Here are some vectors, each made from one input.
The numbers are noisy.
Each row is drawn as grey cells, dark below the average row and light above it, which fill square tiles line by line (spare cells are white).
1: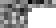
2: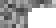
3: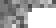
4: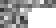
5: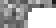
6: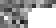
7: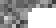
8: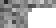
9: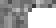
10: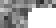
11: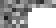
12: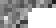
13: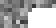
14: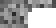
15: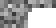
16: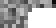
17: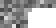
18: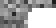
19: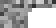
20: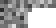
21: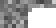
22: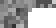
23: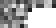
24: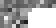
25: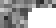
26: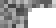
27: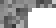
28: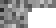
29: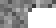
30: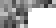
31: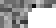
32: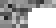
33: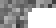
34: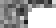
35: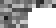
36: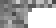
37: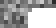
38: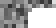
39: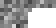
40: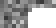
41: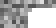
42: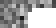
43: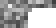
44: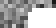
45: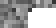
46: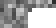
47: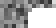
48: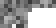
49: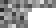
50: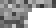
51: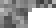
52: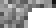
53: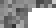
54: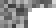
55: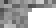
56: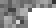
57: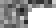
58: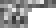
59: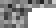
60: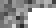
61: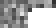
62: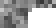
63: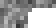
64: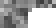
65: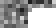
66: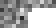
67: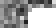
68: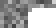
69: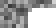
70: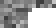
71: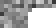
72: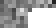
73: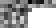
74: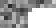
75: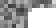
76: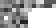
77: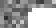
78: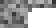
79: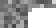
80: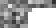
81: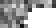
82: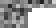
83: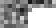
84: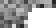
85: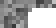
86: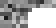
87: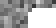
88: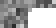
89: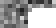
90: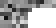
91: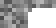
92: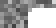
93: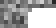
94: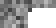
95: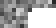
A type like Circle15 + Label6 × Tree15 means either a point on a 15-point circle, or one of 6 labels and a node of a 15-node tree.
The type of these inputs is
(Circle6 × Circle6 + Unit) × Line6.
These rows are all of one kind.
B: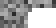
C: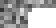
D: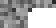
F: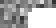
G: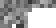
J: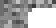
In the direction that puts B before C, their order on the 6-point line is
B, F, C, J, D, G.
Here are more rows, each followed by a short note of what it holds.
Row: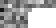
a point on each of two 6-point circles and a point on a 6-point line
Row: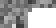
a point on each of two 6-point circles and a point on a 6-point line
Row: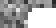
a point on each of two 6-point circles and a point on a 6-point line
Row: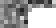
a point on a 6-point line
